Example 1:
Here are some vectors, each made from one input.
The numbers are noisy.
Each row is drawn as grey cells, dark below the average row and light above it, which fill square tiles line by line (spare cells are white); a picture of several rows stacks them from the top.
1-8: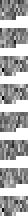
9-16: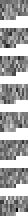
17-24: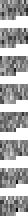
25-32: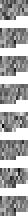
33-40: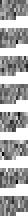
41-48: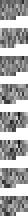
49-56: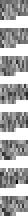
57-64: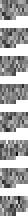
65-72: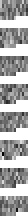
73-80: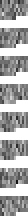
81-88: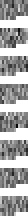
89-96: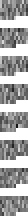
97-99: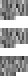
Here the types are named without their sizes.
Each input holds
a node of a tree.
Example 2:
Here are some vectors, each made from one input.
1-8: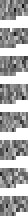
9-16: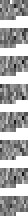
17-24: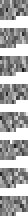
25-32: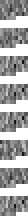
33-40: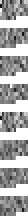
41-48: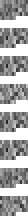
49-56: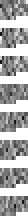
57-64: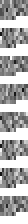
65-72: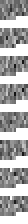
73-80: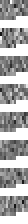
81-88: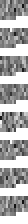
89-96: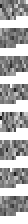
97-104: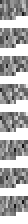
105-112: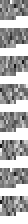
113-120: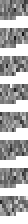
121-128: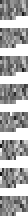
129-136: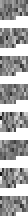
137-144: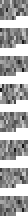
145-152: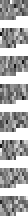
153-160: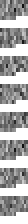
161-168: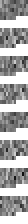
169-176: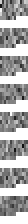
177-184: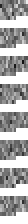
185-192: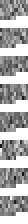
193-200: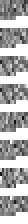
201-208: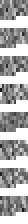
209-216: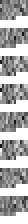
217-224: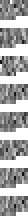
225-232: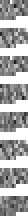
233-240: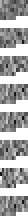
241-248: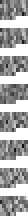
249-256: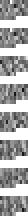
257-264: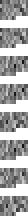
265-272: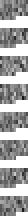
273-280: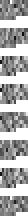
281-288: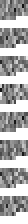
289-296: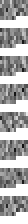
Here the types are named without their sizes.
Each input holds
a point on a line.
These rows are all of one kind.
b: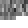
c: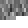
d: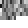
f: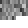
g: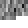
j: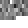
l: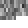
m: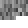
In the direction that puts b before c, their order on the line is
d, l, g, b, m, c, f, j.
